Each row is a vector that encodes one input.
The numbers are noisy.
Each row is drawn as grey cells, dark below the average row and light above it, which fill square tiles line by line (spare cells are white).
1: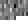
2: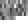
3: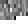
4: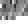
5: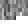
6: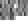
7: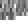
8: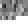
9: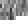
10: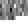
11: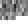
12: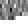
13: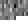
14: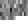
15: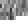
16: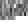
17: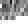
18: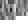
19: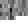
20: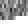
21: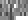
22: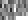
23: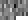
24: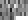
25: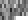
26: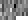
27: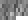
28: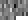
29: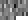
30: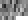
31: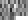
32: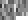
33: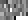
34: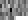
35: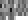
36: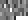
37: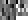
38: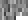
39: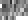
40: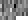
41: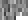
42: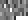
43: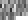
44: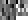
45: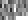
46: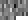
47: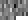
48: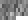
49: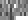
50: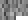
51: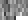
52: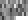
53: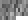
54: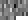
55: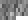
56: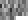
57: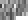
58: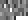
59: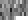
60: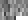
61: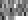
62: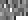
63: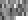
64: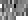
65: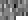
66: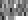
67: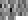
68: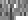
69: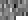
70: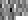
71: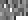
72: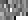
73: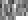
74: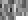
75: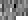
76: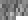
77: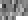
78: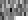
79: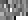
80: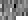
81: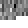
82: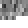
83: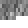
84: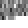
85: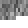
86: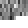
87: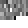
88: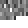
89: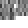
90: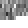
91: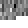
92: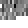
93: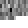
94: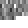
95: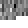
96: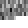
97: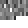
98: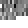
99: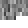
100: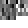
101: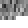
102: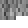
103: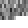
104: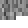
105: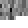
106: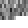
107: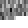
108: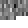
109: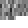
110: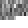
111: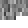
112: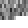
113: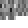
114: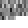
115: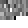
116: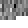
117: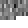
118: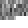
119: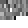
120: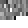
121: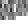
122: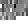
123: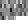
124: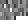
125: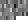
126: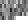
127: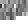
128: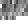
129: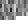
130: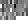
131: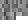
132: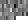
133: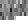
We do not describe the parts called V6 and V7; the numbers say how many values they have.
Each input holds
either a value of V6 and a value of V7, or a list of up to two points on a 5-point line.
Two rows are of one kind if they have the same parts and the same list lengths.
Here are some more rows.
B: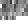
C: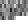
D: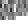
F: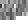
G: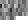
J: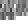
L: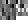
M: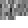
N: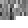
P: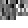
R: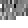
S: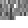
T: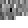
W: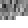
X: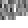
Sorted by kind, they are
B, W
C, D, F, G, J, M, N, S, T, X
L, P
R

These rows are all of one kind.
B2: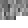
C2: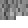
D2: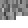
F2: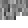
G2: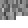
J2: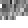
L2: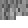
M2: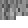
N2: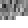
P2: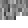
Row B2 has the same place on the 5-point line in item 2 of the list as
L2, M2 and N2.
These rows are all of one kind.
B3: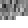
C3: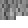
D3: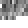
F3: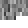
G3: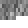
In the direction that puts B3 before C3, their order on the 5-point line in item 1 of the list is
D3, B3, G3, C3, F3.
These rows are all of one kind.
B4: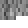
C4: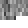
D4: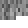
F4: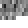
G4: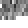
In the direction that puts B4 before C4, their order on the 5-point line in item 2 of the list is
D4, B4, C4, F4, G4.
